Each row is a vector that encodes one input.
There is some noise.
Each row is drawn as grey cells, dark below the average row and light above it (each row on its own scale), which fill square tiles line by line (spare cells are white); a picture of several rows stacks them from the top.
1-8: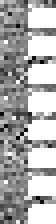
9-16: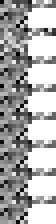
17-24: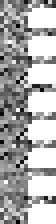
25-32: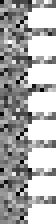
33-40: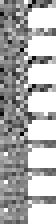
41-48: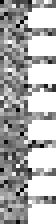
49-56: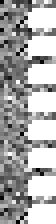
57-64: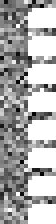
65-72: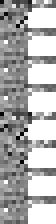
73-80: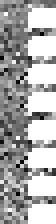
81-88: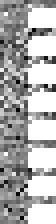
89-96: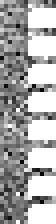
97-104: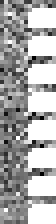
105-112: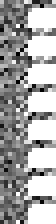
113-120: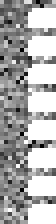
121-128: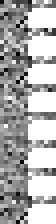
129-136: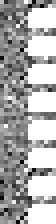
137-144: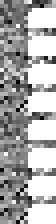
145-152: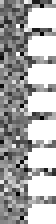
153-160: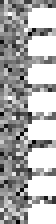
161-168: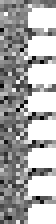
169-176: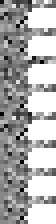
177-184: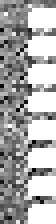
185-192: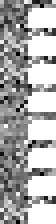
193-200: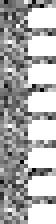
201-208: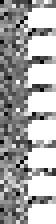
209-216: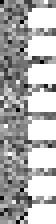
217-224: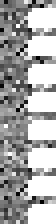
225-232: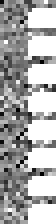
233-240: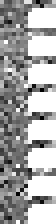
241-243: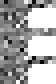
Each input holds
either a point on a 9-point line, or three true/false values.
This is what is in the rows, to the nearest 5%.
About 30% of them hold a point on a 9-point line. The rest hold three true/false values.
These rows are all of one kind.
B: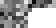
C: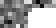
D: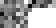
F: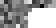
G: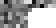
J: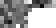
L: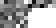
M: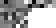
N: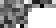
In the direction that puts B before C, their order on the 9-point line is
B, D, L, M, G, F, J, C, N.
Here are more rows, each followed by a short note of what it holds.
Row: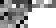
three true/false values
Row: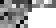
three true/false values
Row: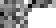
a point on a 9-point line
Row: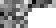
a point on a 9-point line
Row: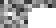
three true/false values
